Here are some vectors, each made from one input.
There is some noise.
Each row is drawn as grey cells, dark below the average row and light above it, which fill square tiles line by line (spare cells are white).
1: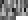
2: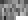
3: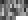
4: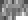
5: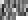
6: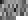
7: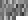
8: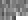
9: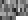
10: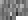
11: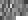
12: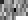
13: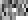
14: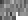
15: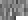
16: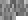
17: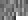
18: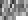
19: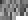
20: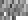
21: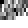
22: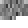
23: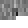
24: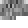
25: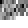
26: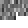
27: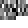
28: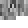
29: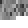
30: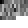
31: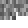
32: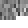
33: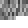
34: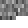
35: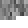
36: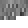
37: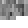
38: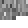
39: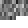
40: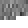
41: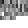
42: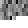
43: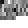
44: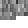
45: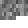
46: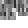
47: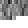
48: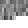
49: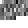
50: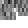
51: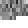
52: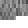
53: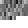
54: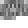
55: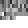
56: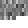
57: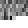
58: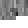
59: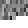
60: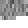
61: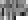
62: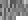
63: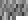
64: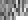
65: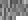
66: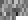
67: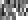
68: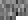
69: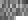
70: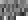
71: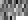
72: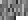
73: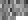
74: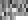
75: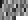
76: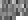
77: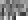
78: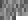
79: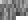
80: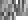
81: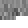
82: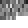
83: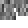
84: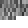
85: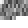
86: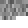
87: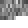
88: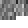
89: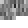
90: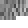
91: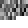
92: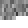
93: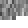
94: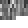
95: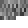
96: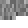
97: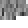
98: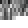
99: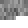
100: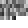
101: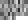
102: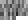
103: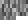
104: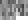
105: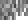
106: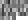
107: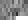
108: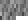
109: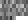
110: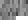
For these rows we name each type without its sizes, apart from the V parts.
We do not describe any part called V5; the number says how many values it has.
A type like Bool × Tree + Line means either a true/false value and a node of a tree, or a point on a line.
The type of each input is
List(Bool × V5).
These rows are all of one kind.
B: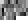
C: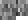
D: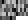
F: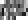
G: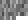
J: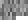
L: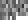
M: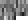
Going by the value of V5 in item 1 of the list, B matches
J and M.
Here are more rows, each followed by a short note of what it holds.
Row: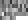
the empty list
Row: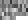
the empty list
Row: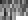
a list of one item
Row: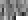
a list of two items
